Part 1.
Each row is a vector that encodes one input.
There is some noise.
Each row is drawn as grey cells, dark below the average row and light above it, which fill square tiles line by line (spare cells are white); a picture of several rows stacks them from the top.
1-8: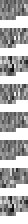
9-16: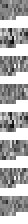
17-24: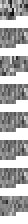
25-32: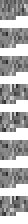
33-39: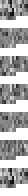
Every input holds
a point on a 5-point line.
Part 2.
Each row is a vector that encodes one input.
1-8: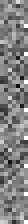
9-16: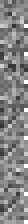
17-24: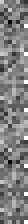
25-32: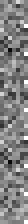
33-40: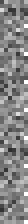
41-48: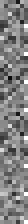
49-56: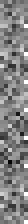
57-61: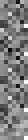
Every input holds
one of 8 labels.
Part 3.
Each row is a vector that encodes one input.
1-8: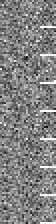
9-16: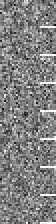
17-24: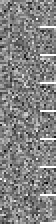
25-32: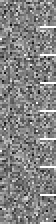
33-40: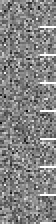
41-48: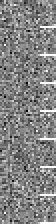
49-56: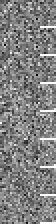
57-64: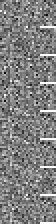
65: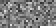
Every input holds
four true/false values.
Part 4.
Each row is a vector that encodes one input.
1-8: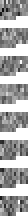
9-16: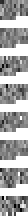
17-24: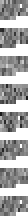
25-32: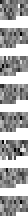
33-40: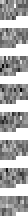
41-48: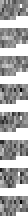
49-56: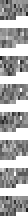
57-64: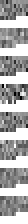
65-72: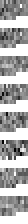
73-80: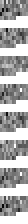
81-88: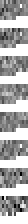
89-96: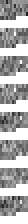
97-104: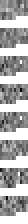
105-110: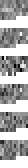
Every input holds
either a fixed value, or a node of a 14-node tree.
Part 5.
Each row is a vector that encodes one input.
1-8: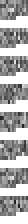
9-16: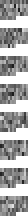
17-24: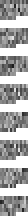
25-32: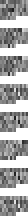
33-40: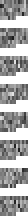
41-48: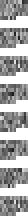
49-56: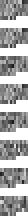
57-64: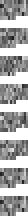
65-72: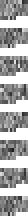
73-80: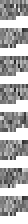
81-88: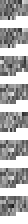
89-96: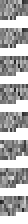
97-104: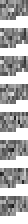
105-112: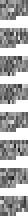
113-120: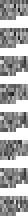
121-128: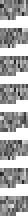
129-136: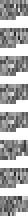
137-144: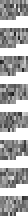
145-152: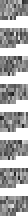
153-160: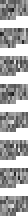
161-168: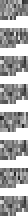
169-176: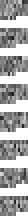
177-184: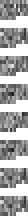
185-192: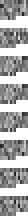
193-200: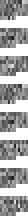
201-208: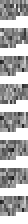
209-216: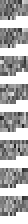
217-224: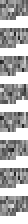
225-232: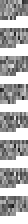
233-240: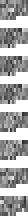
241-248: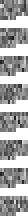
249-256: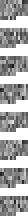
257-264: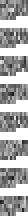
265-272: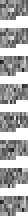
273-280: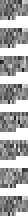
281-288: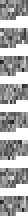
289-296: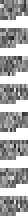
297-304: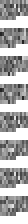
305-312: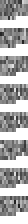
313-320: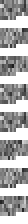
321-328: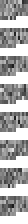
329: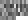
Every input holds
three true/false values.
